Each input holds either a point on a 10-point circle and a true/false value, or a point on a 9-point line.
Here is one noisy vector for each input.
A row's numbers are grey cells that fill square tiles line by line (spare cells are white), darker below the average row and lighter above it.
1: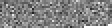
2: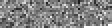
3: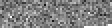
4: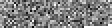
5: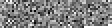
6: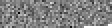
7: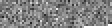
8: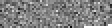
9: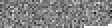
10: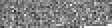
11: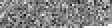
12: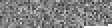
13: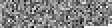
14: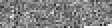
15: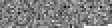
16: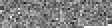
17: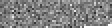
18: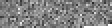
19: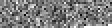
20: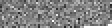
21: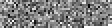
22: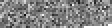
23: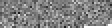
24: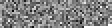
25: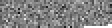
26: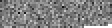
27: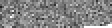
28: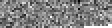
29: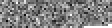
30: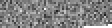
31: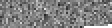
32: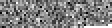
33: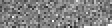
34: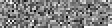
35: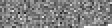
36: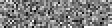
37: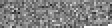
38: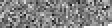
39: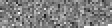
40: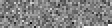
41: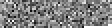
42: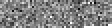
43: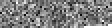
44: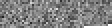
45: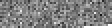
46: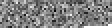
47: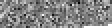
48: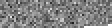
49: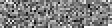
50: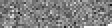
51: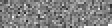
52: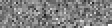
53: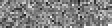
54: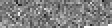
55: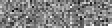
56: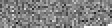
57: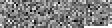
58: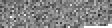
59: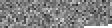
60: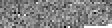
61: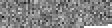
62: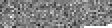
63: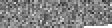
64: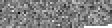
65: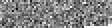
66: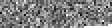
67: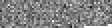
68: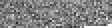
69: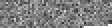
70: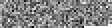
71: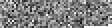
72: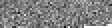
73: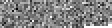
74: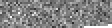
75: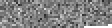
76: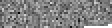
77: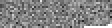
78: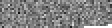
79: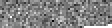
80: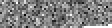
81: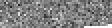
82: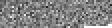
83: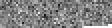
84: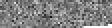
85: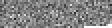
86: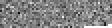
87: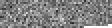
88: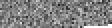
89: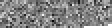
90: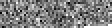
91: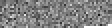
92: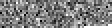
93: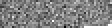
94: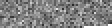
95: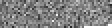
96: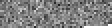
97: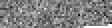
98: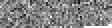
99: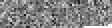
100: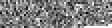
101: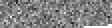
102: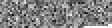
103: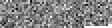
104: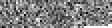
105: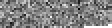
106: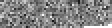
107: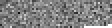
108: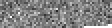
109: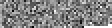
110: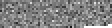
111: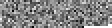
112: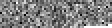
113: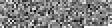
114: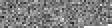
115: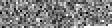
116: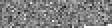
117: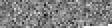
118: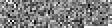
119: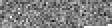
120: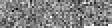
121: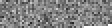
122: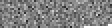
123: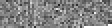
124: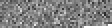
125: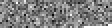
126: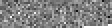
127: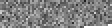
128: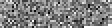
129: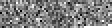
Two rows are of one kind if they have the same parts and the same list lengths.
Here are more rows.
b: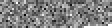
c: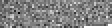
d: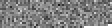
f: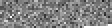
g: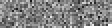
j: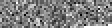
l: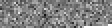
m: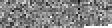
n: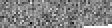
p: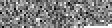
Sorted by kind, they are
b, g, j, m, p
c, d, f, l, n

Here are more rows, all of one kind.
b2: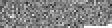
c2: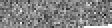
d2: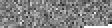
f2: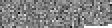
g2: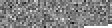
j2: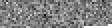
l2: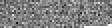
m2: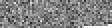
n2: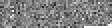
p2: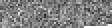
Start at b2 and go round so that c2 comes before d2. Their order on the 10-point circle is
b2, p2, j2, c2, f2, d2, m2, l2, g2, n2.
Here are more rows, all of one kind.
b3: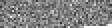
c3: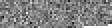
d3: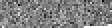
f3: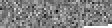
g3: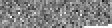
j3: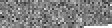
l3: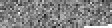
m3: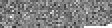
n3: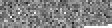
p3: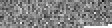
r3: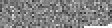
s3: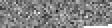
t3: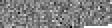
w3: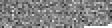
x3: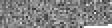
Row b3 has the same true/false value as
m3, r3, t3 and w3.
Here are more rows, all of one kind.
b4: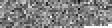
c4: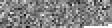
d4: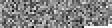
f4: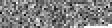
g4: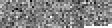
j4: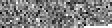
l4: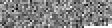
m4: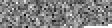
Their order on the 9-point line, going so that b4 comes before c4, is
d4, l4, g4, b4, c4, m4, f4, j4.
